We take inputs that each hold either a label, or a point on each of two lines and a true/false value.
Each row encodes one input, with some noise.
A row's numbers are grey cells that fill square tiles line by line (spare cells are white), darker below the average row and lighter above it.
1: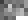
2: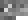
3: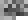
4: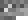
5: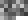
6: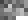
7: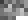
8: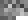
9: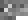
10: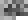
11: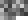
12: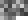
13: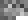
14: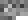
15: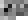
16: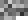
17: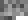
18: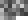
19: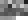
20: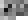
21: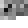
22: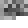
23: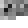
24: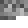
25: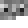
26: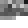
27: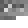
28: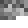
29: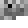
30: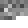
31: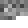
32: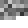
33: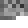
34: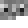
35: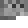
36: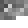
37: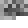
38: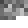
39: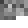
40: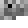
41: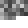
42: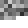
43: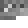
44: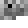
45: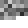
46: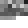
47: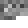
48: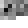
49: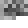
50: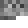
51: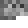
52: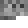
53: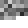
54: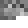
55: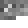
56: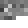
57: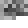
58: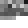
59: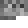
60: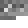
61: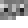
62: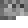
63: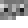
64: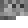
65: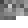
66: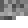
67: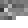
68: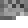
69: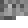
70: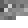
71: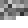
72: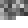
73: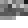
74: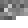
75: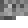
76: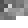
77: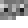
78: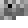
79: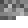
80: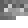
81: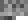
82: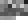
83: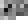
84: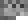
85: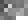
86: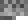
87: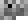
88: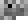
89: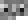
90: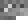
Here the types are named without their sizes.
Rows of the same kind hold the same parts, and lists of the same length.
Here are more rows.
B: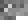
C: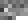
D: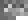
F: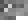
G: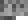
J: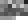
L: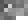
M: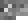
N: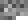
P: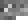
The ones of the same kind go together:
B, C, D, F, G, L, M, N, P
J

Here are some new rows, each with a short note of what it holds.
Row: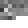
a point on each of two lines and a true/false value
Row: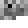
a label
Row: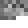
a point on each of two lines and a true/false value
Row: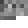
a point on each of two lines and a true/false value
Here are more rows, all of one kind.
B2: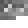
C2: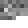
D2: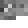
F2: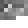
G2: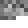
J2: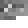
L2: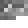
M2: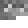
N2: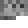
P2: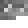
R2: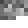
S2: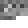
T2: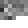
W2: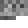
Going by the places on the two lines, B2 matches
L2, P2 and R2.
